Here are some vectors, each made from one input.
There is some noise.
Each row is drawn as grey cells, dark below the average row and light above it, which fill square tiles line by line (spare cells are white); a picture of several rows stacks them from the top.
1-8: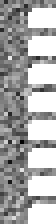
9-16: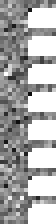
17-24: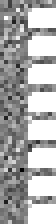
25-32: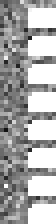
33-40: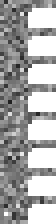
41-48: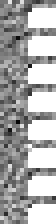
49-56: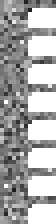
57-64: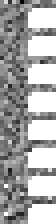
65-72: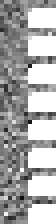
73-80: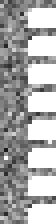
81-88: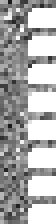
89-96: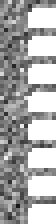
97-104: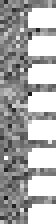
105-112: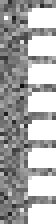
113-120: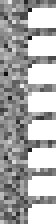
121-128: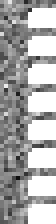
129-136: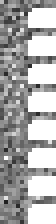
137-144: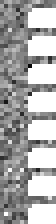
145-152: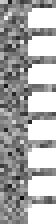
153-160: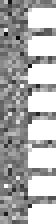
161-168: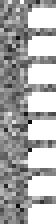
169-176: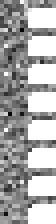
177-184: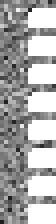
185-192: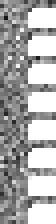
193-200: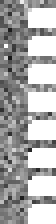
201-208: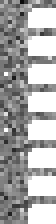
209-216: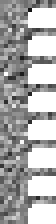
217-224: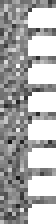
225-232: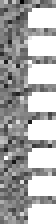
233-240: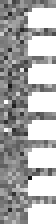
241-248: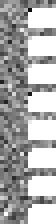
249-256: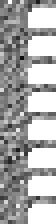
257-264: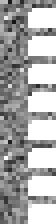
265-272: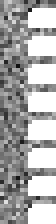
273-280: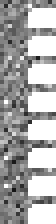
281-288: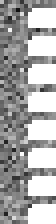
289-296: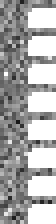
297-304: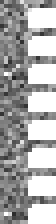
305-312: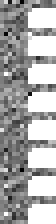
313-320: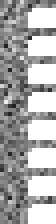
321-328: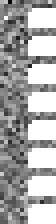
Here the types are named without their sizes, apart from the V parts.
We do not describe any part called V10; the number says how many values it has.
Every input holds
a node of a tree, together with either three true/false values, or a value of V10.
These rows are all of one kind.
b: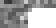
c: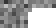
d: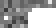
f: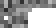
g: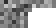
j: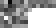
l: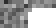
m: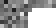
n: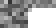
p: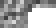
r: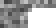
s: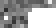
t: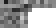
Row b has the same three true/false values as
j and p.
